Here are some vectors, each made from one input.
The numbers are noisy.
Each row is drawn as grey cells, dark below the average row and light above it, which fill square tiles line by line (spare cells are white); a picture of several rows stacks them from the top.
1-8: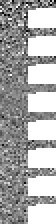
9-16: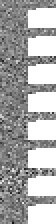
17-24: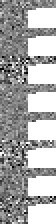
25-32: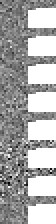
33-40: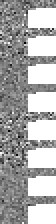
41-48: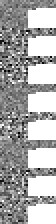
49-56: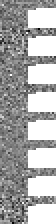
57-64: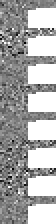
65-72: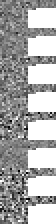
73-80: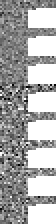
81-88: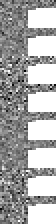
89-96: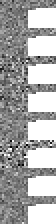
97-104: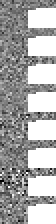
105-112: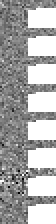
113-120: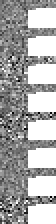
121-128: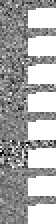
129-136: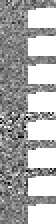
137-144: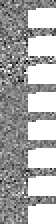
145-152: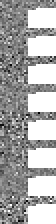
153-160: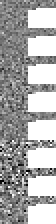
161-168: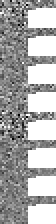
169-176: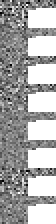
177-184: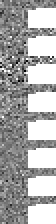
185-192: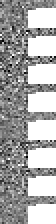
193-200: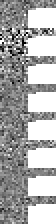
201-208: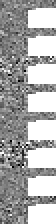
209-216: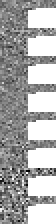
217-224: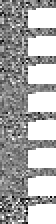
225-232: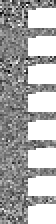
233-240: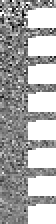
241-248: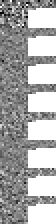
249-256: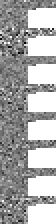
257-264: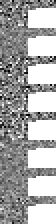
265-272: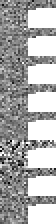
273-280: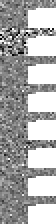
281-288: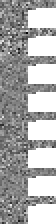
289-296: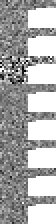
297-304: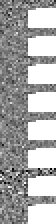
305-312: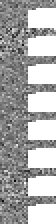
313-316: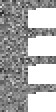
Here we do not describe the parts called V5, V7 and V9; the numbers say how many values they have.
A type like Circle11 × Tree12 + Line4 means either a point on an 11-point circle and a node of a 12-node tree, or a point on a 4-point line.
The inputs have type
Bool × Bool × Bool × (Line8 + V9) + Line13 × V7 + V5.
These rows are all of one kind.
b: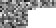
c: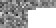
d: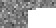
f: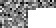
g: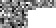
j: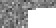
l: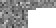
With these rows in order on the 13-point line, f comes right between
d and j.
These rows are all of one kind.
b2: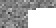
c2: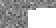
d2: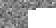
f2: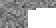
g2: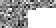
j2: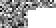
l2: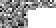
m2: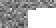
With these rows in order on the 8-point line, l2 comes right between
c2 and j2.
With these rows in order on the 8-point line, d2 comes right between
b2 and g2.
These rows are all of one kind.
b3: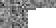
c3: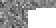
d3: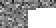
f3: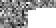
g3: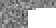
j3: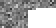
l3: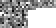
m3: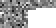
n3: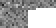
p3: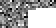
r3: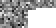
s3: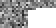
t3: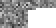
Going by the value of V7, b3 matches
d3, f3, j3 and n3.
